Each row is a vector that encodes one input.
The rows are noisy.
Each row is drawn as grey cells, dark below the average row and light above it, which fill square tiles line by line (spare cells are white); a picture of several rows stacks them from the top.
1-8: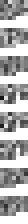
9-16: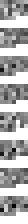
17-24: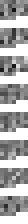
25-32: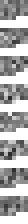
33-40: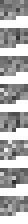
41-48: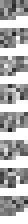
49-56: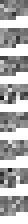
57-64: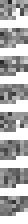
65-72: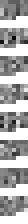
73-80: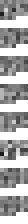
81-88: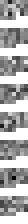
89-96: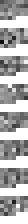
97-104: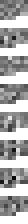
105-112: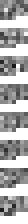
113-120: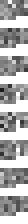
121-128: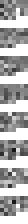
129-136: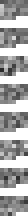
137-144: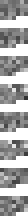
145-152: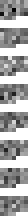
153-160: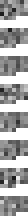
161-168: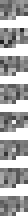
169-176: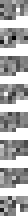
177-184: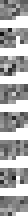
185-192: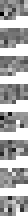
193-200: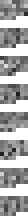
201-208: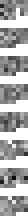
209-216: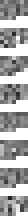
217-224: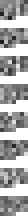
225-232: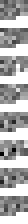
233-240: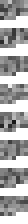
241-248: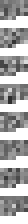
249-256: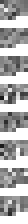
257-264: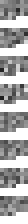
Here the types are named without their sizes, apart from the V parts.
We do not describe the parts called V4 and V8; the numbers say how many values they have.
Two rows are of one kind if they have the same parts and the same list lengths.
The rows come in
4 kinds.
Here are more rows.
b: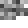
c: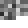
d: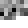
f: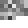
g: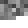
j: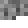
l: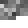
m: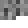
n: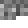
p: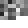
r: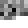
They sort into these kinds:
b, g, m
c, d, p, r
f
j, l, n

